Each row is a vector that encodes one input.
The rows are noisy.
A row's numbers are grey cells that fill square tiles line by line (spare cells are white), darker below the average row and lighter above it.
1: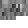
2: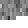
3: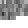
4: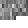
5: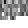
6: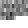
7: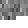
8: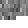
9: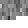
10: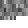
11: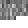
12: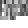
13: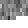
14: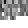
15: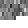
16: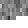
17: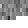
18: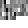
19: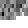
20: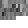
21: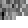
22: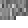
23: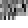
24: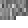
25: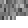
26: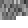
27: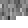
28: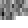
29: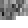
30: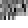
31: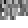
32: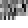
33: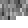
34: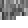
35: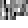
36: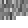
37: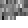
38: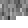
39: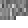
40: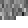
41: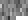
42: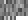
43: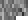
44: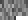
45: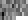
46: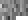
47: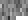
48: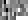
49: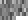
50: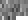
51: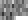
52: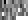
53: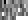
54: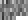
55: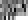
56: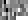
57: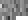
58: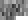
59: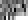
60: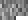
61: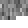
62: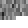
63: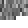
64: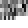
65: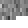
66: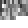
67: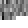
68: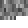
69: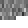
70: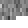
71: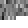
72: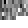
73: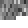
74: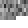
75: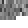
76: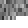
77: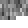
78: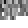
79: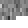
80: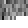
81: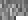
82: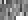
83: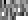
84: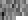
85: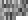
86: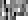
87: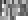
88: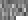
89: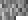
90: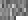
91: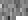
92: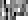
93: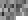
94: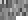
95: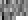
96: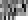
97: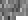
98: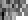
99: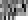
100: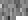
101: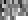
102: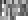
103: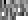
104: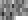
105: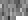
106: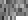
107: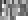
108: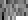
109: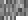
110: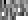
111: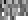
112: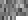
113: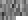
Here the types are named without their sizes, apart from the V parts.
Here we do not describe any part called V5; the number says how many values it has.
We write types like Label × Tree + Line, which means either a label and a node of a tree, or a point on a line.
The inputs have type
Line + List(Bool × V5).
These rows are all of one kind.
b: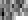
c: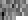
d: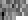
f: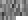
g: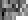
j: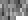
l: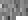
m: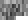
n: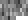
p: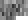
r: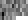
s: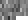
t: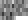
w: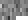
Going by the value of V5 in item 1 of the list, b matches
m, p and t.
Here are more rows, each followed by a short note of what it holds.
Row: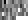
a point on a line
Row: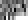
the empty list
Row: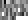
a point on a line
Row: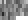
a list of one item
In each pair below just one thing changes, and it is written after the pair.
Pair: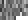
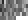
the value of V5 in item 2 of the list
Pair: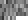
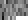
the true/false value in item 2 of the list
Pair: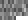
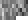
the true/false value in item 1 of the list
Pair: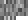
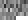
the value of V5 in item 1 of the list
